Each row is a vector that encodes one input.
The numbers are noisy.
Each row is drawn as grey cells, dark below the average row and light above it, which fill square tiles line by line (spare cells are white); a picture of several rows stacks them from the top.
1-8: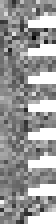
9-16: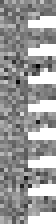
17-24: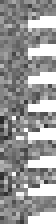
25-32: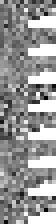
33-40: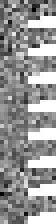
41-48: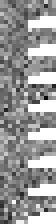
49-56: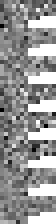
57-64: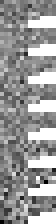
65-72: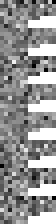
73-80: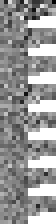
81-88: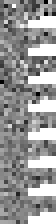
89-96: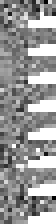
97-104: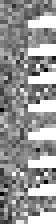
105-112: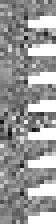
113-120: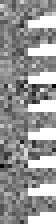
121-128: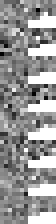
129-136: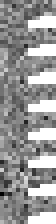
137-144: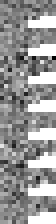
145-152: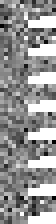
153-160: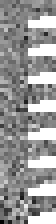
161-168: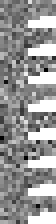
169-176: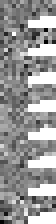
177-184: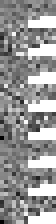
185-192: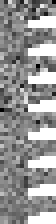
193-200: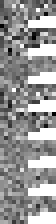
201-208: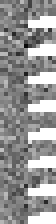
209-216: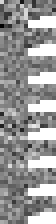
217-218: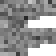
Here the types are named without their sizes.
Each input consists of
either a point on a circle, or a point on a line.
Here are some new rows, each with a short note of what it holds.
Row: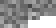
a point on a circle
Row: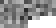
a point on a circle
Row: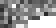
a point on a line
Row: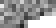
a point on a circle
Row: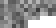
a point on a circle
